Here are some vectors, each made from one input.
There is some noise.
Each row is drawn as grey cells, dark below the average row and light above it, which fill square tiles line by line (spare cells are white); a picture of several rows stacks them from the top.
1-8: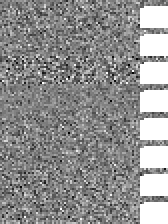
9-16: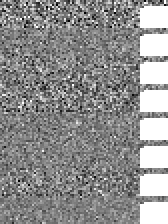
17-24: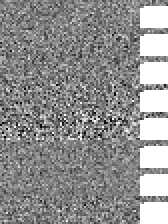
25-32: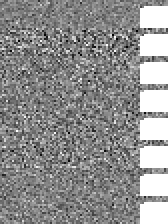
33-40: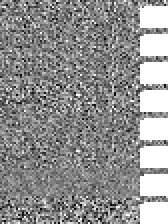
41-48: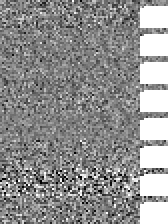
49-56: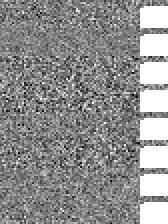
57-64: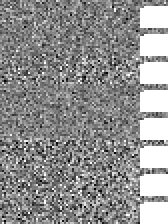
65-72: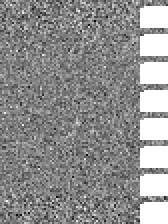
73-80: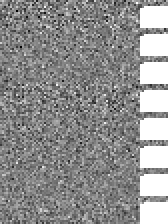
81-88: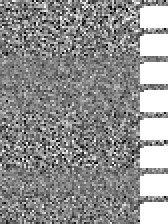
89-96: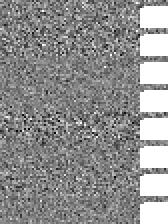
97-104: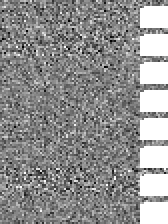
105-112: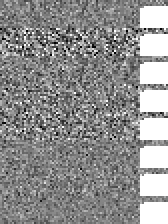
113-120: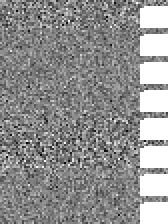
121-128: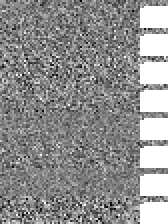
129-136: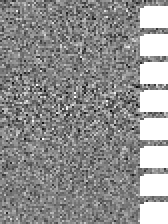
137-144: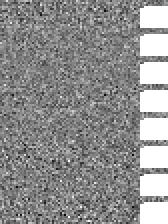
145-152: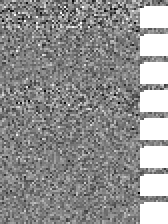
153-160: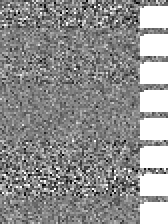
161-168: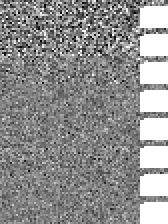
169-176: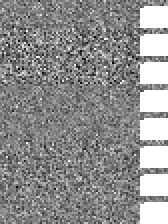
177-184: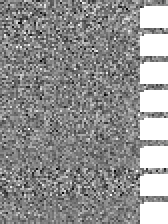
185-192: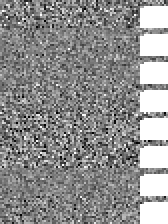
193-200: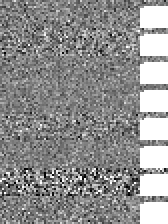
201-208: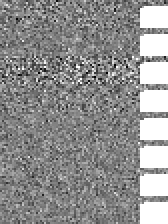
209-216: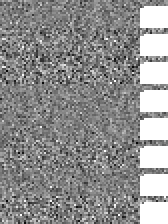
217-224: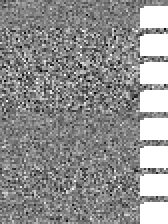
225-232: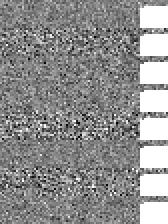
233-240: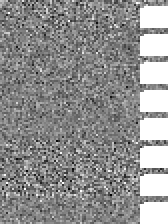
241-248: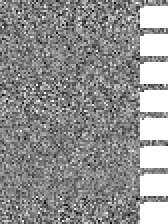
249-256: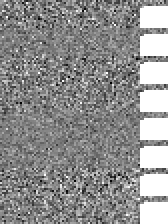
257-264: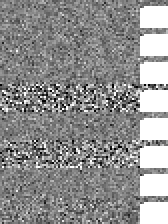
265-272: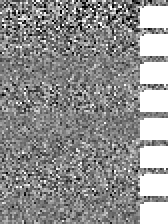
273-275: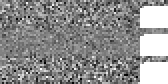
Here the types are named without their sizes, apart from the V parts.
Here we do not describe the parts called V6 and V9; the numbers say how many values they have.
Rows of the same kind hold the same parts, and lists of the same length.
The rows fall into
2 kinds.
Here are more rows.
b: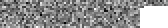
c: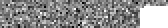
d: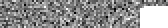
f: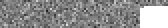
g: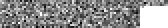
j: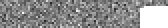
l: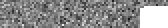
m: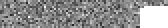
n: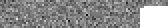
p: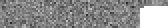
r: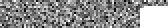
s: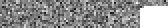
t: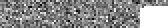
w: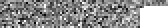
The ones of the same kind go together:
b, d, f, g, j, r, w
c, l, m, n, p, s, t

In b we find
a point on a line, a true/false value and a value of V9.
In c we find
a true/false value, a value of V6 and a value of V9.
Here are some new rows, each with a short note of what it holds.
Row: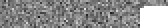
a true/false value, a value of V6 and a value of V9
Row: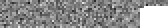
a point on a line, a true/false value and a value of V9
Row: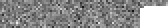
a true/false value, a value of V6 and a value of V9
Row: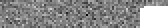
a point on a line, a true/false value and a value of V9
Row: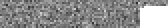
a point on a line, a true/false value and a value of V9
